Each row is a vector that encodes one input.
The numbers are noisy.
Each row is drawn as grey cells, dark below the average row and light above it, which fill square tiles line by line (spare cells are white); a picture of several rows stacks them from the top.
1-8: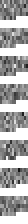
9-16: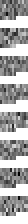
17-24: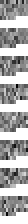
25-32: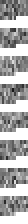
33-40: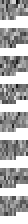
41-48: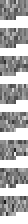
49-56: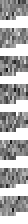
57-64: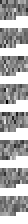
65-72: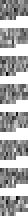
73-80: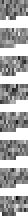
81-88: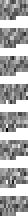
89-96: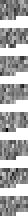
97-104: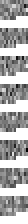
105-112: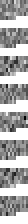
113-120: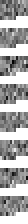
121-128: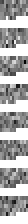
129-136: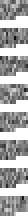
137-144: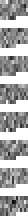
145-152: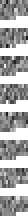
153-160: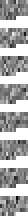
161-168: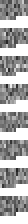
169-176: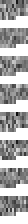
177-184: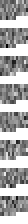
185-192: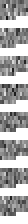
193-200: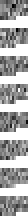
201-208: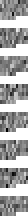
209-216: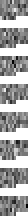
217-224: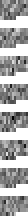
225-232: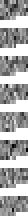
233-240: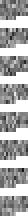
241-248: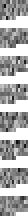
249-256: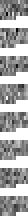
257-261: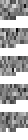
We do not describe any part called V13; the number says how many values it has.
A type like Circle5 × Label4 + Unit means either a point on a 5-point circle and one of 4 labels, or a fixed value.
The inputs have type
Bool × Bool × Bool × Bool × Bool × (Line20 + V13).
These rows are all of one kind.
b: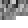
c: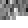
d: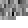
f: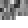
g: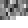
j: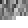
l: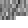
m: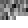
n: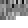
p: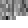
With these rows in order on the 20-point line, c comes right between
g and p.
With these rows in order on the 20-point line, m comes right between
j and p.
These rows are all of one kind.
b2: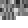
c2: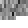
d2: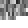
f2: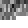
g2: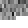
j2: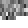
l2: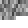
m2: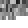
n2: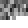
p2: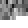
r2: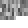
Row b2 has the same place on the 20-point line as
g2, m2, n2 and p2.
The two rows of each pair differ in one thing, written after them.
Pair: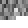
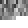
one of the five true/false values
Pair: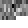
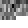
the place on the 20-point line
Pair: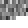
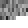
the place on the 20-point line
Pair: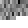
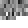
the place on the 20-point line
